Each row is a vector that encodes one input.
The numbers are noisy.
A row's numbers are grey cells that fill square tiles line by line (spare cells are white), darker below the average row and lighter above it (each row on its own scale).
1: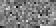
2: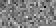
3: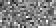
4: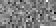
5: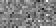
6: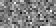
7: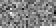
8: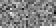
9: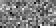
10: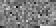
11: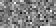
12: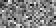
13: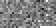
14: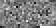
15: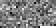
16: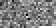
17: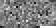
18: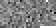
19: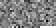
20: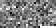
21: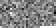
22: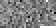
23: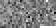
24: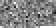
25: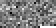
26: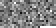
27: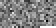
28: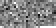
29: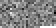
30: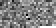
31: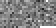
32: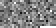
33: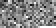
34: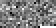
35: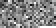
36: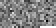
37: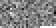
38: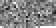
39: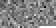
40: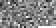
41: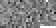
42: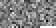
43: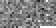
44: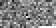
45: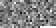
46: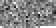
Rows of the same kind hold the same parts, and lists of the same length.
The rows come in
2 kinds.
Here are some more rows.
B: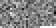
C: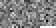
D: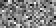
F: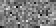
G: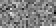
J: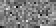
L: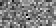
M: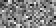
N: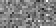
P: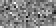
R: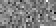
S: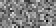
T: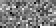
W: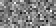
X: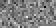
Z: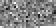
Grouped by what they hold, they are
B, C, F, G, J, N, P, R, S, T, W, Z
D, L, M, X

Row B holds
three true/false values.
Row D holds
a point on a 4-point line.
